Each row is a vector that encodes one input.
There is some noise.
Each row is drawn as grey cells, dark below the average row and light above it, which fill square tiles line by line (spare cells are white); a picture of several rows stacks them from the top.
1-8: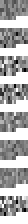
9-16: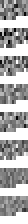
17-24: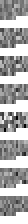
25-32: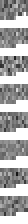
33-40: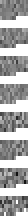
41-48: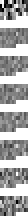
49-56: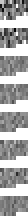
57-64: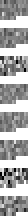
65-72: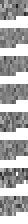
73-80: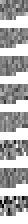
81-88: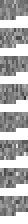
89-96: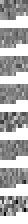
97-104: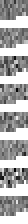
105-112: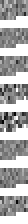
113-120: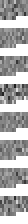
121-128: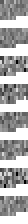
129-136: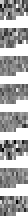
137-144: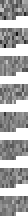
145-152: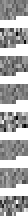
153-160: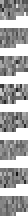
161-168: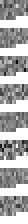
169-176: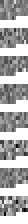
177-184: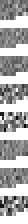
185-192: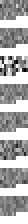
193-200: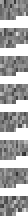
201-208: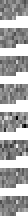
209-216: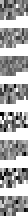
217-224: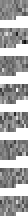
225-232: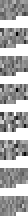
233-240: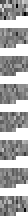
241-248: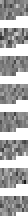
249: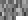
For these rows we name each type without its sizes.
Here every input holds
three true/false values, together with either a point on a circle, or a fixed value.
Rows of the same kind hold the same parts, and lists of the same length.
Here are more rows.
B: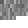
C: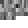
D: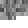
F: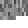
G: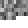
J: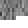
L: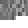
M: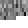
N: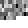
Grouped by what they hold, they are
B, C, L
D, F, G, J, M, N

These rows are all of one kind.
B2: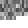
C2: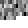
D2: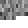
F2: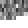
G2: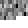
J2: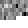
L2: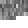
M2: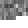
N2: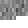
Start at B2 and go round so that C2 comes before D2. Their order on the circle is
B2, C2, G2, L2, F2, M2, N2, D2, J2.
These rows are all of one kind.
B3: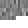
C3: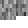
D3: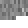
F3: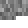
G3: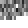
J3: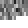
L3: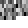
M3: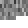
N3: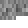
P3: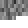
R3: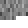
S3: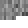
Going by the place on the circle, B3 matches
C3, F3, J3 and N3.
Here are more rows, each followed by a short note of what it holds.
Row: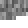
a point on a circle and three true/false values
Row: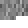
a point on a circle and three true/false values
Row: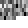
a point on a circle and three true/false values
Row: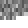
three true/false values
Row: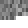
three true/false values
